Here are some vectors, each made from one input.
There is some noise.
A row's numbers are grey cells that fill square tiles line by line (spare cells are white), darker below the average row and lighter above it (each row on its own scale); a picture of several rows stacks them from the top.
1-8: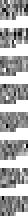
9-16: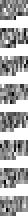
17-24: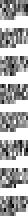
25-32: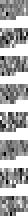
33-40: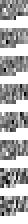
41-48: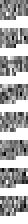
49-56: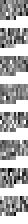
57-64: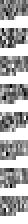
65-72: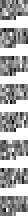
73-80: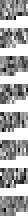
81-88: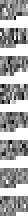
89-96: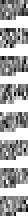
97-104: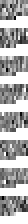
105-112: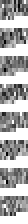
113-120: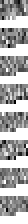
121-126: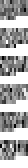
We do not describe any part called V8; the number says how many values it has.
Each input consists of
a true/false value, together with either a point on a 9-point line, or a value of V8.
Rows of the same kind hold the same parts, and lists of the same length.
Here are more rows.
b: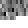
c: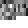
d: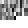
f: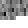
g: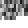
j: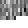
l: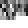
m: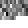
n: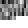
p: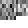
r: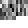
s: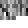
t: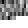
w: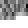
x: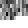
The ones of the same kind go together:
b, f, n, r, t
c, d, g, j, l, m, p, s, w, x

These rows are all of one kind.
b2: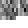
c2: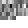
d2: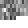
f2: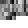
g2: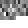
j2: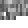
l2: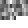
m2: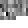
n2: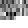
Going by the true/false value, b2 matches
d2 and f2.
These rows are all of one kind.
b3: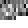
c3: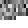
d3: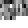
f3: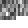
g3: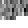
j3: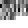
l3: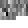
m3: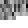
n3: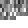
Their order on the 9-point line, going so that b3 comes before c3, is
n3, b3, d3, c3, j3, l3, g3, f3, m3.
